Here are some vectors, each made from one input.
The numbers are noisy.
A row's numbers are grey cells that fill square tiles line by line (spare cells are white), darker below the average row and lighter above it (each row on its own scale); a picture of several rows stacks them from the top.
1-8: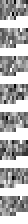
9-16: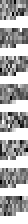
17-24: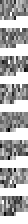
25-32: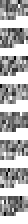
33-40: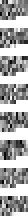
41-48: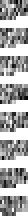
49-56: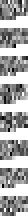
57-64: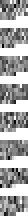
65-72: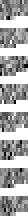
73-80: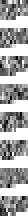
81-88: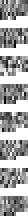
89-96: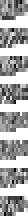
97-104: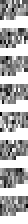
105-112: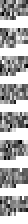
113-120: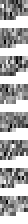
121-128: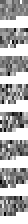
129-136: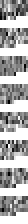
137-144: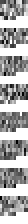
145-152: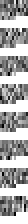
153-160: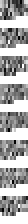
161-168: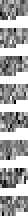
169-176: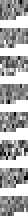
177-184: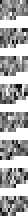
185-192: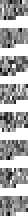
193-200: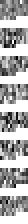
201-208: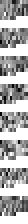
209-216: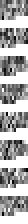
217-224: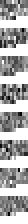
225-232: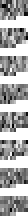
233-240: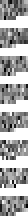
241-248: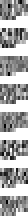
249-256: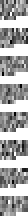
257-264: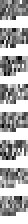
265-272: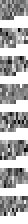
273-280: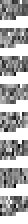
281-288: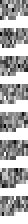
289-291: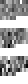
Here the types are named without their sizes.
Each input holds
a point on a circle.
